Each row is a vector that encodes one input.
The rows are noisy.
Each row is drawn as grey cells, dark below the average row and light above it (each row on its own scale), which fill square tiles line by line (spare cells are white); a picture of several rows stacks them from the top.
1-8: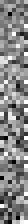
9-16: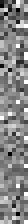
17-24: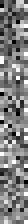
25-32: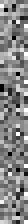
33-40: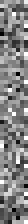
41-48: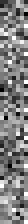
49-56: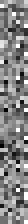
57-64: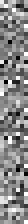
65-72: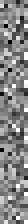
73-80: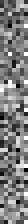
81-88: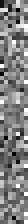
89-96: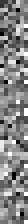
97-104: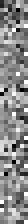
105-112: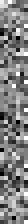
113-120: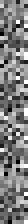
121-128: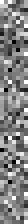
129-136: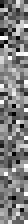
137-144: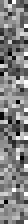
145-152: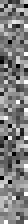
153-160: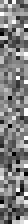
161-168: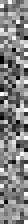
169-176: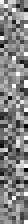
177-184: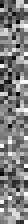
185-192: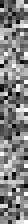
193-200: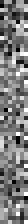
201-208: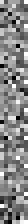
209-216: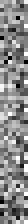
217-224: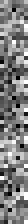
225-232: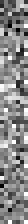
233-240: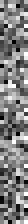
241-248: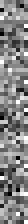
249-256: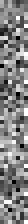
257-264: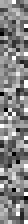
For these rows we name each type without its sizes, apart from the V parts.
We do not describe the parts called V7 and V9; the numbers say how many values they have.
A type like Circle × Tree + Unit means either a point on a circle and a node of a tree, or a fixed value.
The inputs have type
(Bool × Bool × Bool + Unit) × V7 × V9 + List(Line).
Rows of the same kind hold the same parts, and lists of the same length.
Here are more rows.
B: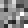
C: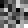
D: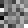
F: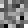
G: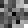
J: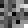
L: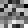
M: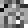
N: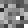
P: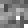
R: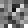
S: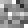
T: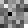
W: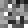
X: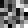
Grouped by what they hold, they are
B, F, P, R, S, T, W
C, X
D
G, J
L, M, N

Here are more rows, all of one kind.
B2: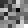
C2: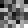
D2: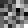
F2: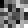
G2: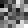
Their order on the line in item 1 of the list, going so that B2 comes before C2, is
B2, G2, C2, F2, D2.
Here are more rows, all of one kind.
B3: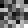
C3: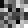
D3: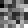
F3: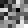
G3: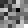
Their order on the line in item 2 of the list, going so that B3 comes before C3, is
D3, B3, F3, G3, C3.
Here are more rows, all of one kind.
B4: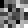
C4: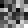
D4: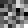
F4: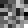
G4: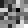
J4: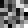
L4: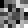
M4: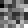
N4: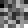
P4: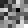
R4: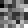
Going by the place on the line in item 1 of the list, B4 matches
L4, M4, N4 and R4.
